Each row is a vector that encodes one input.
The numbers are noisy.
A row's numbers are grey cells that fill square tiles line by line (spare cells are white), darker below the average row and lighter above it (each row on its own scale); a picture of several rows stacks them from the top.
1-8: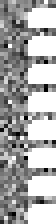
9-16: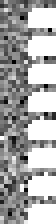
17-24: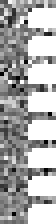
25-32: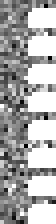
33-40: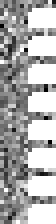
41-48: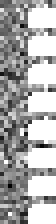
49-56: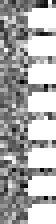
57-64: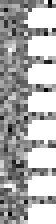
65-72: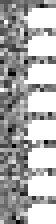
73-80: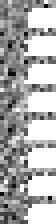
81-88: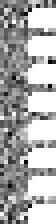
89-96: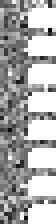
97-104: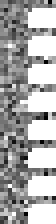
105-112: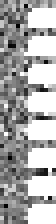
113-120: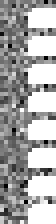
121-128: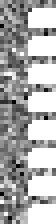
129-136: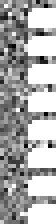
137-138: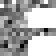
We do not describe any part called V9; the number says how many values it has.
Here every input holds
a value of V9, together with either a point on an 8-point circle, or one of 10 labels.
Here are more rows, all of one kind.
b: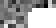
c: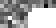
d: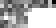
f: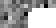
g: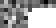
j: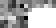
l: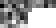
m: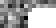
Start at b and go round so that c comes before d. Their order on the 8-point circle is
b, l, c, f, m, j, d, g.
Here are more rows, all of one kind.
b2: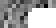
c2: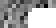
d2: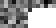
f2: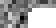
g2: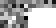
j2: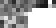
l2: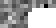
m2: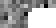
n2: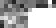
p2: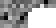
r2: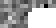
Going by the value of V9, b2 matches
c2, j2 and n2.
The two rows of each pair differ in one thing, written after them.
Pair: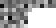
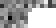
the label
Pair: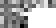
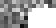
the label
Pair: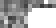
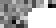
the value of V9
